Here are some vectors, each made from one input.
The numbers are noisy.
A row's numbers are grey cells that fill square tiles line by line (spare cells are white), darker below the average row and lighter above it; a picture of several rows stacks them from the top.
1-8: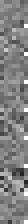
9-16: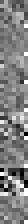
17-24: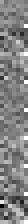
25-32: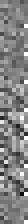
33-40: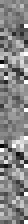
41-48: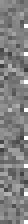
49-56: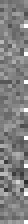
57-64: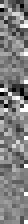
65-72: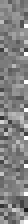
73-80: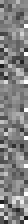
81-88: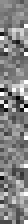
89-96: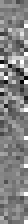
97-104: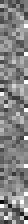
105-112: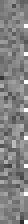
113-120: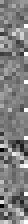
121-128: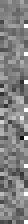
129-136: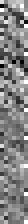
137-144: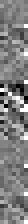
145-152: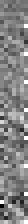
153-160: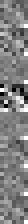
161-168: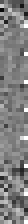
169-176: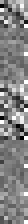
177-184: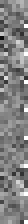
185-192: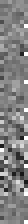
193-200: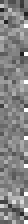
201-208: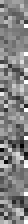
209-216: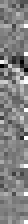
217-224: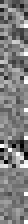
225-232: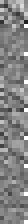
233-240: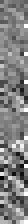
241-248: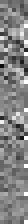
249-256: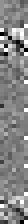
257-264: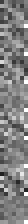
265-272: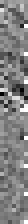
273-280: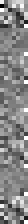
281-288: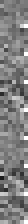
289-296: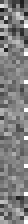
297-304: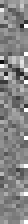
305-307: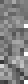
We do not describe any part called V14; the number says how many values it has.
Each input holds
a value of V14, together with either a point on a 10-point circle, or a point on an 11-point line.
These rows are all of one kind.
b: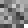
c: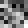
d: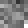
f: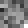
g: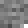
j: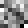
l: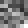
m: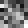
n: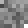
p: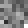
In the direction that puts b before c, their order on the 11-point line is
l, g, n, b, f, m, d, p, c, j.
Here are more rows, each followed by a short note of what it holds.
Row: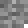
a point on a 10-point circle and a value of V14
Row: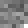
a point on an 11-point line and a value of V14
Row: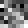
a point on a 10-point circle and a value of V14
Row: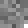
a point on a 10-point circle and a value of V14
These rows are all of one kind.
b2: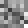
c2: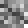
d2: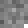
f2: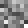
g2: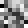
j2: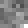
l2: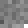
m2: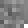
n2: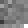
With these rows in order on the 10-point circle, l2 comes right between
c2 and n2.
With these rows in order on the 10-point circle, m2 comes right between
d2 and f2.
